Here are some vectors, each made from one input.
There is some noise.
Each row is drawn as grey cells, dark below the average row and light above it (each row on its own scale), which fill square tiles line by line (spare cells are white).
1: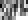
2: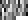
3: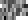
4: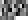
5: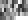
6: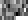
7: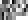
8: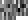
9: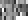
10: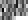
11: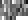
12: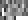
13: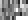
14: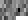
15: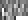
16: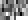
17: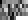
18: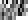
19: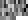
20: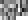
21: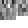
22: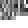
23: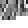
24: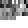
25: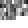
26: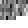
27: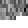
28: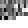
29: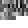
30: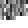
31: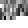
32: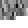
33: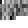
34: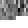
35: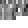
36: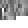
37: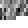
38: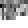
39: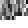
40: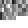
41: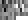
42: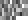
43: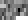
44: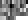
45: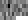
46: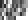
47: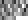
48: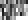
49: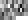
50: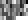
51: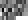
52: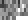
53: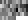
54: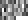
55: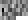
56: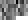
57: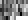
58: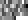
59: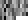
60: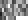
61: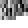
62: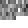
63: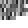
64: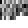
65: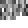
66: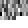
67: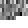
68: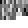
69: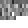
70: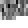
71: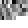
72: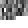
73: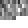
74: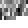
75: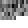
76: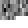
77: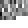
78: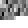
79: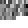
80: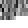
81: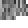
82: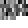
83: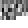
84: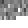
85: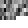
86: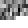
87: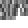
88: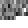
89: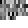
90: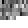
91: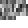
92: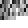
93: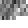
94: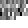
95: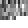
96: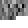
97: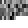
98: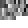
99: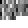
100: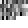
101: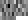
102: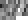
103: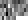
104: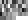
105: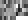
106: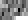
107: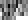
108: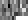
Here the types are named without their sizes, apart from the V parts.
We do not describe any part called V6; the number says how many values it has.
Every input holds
a true/false value, together with either a point on a line, or a value of V6.
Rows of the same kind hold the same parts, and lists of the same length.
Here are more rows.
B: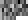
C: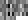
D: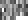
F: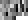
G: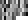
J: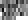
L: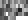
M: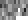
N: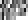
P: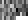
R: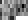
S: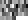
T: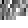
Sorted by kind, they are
B, C, F, J, M, P, R, S
D, G, L, N, T

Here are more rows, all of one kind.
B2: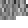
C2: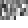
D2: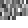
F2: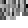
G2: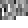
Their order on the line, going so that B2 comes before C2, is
F2, B2, G2, C2, D2.
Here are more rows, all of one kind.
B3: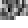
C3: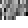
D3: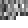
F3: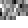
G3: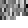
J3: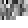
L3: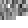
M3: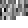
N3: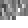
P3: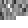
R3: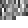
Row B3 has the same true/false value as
D3 and G3.
